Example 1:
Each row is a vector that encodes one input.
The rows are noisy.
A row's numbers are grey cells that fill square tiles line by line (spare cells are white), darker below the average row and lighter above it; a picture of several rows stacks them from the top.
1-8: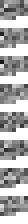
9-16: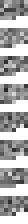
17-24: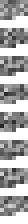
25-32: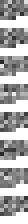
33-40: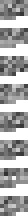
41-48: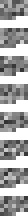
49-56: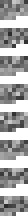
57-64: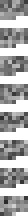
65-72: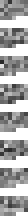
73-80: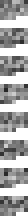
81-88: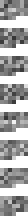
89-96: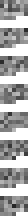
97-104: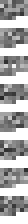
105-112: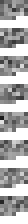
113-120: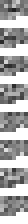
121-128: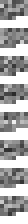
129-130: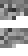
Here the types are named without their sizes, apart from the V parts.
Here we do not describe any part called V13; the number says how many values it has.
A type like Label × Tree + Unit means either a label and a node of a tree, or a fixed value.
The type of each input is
Bool × (Line + V13).
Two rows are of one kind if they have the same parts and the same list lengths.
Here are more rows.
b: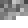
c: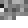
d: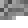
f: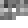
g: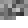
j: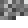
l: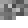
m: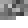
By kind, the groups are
b, c, d, f
g, j, l, m

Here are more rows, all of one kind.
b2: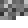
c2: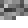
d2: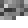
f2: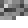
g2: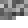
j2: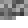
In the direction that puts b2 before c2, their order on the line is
b2, g2, j2, d2, f2, c2.
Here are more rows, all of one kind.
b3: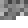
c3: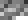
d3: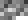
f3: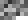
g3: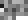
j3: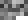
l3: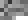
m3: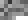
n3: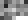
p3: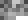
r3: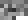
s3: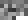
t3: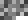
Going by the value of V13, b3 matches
r3 and s3.
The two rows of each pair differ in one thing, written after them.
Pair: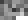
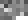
the true/false value
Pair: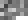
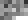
the value of V13
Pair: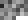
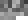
the value of V13
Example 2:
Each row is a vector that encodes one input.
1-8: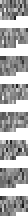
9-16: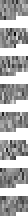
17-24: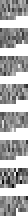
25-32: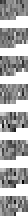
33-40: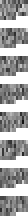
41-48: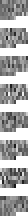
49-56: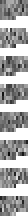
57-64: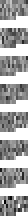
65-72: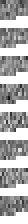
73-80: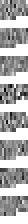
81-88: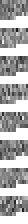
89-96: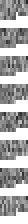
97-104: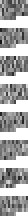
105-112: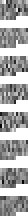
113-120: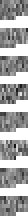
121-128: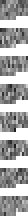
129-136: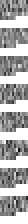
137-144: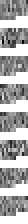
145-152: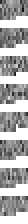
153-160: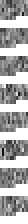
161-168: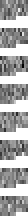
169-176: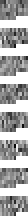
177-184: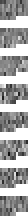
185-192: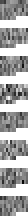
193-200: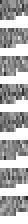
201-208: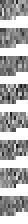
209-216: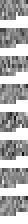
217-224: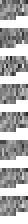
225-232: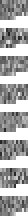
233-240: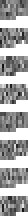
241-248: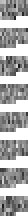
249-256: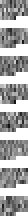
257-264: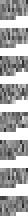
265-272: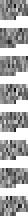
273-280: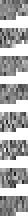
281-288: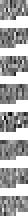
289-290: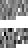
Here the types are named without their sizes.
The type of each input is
List(Line).
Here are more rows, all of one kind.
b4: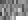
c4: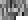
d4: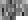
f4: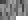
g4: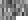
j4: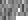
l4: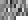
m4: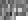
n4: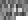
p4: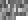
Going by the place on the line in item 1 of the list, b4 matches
j4, m4, n4 and p4.
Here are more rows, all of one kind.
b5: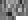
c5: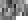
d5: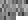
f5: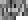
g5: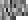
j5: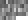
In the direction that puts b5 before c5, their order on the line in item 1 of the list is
b5, j5, d5, c5, f5, g5.
